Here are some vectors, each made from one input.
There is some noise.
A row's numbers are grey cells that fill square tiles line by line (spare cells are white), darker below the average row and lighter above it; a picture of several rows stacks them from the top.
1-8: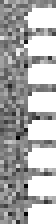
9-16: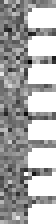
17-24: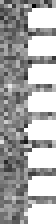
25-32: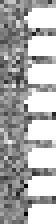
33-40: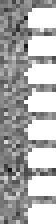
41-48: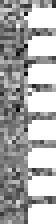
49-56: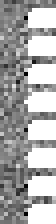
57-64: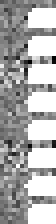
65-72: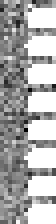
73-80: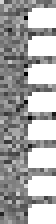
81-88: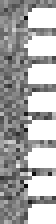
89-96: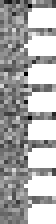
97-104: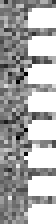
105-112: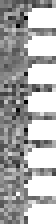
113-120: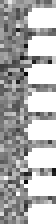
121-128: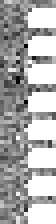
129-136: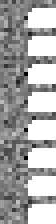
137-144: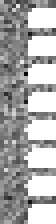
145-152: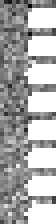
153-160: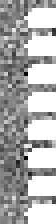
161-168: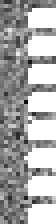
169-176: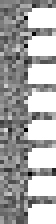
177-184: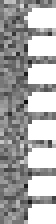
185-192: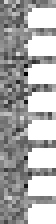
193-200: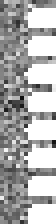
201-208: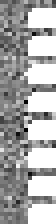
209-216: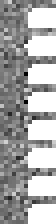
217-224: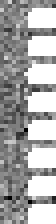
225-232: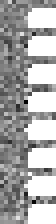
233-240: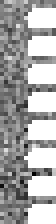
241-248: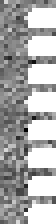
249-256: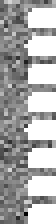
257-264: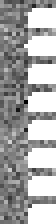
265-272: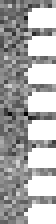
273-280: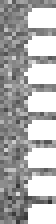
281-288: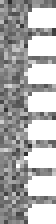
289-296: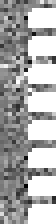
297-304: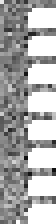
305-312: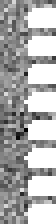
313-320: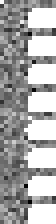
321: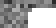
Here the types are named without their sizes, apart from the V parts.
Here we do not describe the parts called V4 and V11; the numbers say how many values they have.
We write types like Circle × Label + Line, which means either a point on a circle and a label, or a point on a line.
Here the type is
(Line + V4) × (Line + V11).
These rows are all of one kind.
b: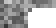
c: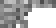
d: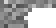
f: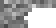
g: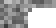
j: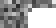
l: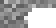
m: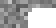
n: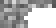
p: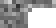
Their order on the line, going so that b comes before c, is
p, m, j, d, n, l, f, b, g, c.
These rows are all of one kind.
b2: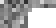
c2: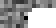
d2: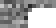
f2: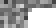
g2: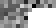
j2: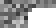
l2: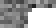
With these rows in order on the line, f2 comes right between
c2 and g2.
